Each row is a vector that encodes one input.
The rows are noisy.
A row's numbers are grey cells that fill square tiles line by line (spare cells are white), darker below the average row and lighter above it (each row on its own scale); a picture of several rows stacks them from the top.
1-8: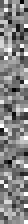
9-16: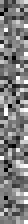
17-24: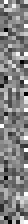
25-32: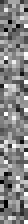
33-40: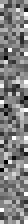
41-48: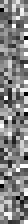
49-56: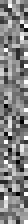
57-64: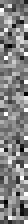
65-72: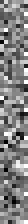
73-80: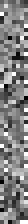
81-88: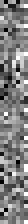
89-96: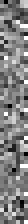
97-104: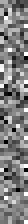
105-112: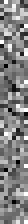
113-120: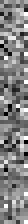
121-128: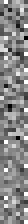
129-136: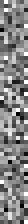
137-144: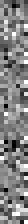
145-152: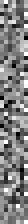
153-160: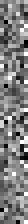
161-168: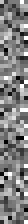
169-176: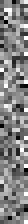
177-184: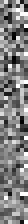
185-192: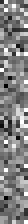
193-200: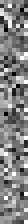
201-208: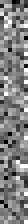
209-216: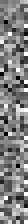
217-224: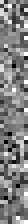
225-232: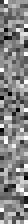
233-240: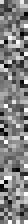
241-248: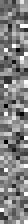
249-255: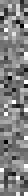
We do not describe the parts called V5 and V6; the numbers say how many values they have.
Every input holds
a value of V5, together with either a point on a 12-point line, or a true/false value and a value of V6.
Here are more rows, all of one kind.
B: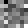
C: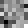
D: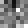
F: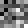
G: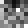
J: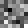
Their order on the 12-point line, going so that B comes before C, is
F, J, B, C, G, D.
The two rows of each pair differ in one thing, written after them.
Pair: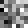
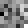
the true/false value
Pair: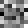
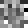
the true/false value
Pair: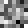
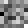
the true/false value
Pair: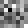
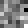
the value of V5
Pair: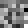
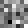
the value of V6
